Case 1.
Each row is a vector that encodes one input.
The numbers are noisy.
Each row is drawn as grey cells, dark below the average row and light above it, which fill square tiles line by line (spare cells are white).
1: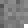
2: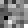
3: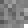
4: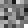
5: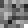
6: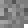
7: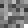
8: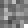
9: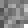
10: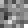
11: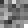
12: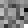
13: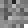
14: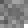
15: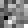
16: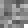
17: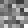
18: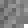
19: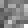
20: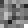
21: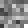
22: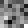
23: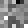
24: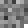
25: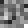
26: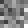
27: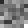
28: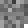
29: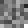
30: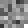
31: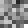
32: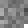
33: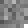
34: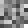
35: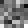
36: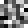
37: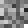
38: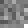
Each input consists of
a point on an 8-point line.
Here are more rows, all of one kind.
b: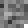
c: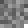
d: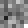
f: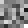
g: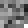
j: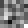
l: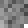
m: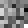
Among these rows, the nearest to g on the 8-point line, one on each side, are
b and f.
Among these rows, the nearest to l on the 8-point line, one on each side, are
f and m.
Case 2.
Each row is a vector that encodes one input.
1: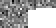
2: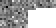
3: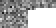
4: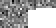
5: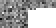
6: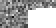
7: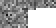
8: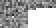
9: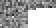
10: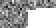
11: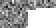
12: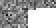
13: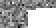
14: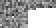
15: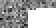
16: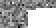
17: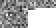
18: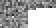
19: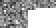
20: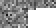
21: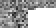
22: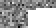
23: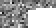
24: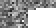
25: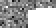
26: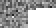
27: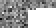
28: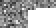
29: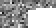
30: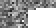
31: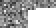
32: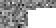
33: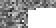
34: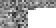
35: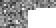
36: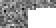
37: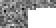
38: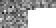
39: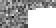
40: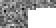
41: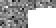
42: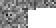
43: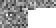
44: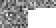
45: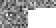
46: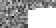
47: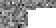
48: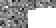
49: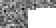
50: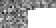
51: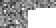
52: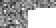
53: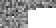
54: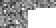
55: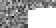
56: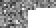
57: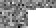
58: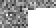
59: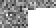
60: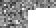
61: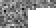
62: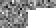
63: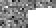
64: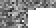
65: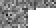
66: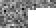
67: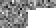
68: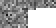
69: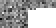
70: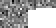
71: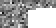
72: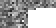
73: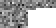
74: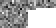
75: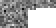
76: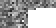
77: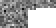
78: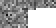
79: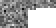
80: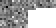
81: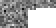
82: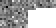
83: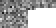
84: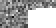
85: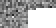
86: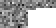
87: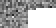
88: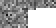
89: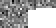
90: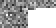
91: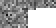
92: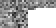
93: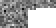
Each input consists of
four true/false values.
